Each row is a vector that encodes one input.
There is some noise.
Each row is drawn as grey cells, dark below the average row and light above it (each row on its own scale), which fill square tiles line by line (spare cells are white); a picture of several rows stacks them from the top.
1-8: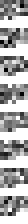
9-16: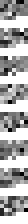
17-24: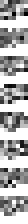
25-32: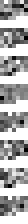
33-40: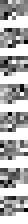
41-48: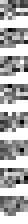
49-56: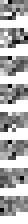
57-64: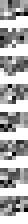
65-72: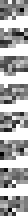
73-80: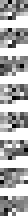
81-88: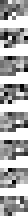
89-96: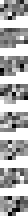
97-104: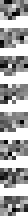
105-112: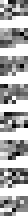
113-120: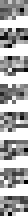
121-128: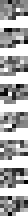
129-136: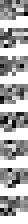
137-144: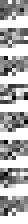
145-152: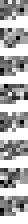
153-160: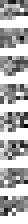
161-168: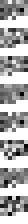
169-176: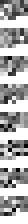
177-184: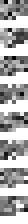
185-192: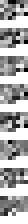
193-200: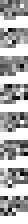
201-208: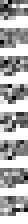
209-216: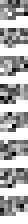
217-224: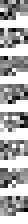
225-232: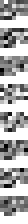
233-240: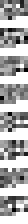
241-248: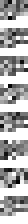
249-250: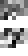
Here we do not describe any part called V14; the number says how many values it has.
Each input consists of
either a point on an 8-point circle, or a point on a 10-point circle and a value of V14, or a fixed value.
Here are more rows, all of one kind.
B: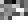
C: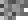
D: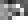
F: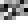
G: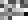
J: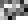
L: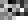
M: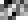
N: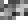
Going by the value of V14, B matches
D and M.
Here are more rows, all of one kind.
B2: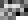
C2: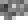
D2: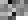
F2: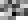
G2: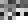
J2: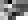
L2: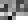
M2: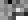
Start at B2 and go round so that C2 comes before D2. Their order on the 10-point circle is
B2, G2, M2, F2, C2, L2, D2, J2.
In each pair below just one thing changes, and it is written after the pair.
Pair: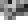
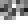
the place on the 10-point circle
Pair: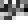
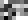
the value of V14
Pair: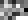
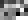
the value of V14
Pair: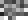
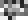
the place on the 10-point circle
